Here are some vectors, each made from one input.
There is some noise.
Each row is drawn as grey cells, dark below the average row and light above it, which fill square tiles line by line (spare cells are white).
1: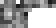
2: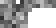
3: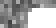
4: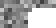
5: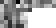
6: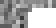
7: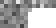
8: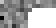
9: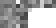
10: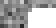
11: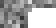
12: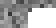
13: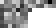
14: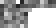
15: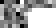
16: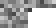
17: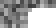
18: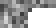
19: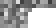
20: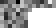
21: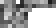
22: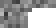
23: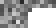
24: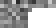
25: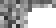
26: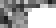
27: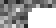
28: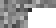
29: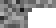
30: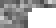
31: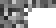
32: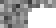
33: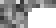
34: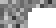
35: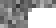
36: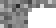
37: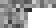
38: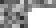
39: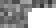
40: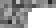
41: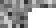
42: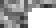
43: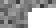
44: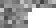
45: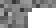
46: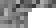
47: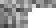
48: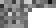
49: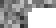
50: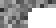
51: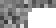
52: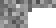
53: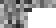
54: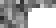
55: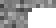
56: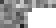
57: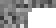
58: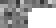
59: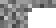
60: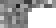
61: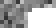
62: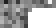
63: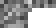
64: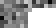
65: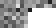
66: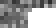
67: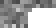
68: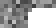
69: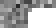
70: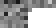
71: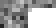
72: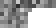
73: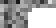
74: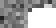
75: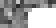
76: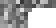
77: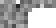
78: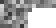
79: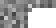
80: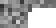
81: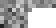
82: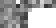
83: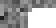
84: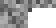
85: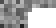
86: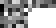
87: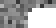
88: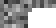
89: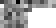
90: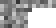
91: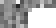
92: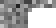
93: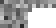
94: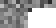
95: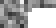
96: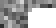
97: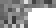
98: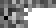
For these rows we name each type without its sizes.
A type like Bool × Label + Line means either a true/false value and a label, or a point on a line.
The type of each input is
List(Line).
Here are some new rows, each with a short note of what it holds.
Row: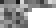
a list of two items
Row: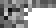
the empty list
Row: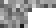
a list of three items
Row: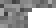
a list of two items
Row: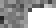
a list of three items
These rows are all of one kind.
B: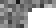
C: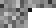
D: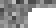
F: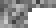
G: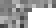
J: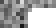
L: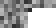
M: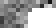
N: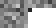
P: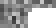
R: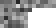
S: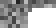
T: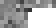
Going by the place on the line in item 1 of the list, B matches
C, M and N.
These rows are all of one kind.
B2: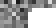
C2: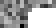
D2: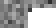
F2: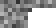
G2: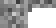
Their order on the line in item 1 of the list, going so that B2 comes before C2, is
G2, D2, F2, B2, C2.
